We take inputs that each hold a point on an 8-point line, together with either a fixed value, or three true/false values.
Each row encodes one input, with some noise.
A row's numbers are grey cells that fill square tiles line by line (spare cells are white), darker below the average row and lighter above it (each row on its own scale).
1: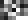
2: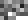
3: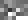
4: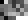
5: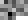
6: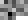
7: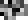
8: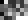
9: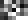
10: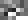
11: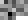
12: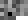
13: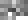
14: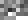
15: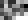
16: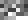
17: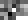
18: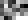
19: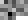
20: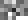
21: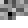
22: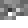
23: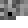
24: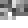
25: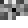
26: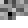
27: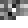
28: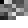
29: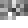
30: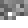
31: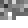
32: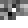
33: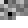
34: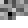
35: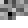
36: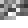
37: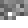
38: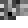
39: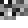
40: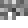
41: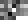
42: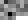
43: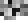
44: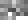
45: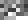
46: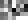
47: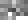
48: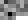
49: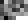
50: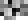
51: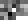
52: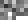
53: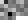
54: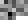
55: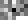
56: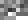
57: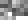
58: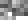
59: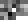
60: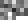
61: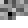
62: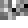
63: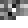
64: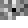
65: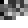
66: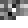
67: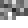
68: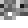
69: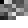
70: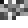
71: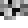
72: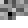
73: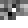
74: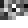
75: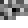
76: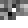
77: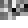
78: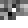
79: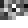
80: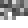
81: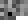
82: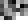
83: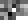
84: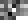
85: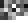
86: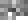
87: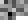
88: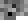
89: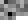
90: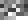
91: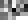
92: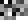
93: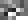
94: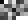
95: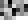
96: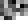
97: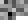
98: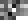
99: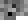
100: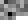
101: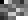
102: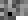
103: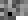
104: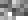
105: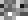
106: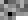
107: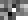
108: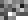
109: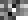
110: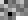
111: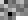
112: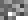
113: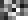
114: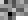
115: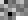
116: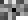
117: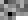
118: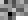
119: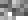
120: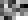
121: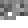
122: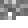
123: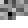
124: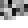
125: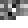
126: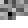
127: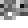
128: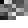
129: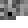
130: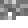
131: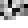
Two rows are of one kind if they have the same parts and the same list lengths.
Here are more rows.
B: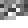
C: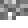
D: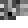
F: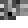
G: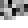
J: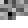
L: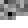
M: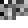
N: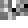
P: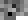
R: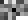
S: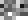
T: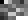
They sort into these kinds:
B, C, G, M, N, R, S, T
D, F, J, L, P

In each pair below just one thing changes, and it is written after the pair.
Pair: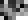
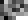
the place on the 8-point line
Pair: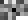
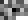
one of the three true/false values
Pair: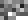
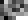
one of the three true/false values
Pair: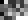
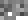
one of the three true/false values
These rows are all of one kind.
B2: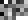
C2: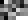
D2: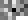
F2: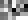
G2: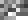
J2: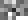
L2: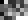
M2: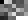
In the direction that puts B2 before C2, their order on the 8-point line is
F2, G2, D2, L2, B2, M2, J2, C2.
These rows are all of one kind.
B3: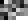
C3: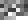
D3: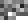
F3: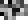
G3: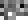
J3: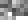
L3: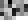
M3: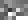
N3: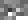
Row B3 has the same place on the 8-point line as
F3 and G3.
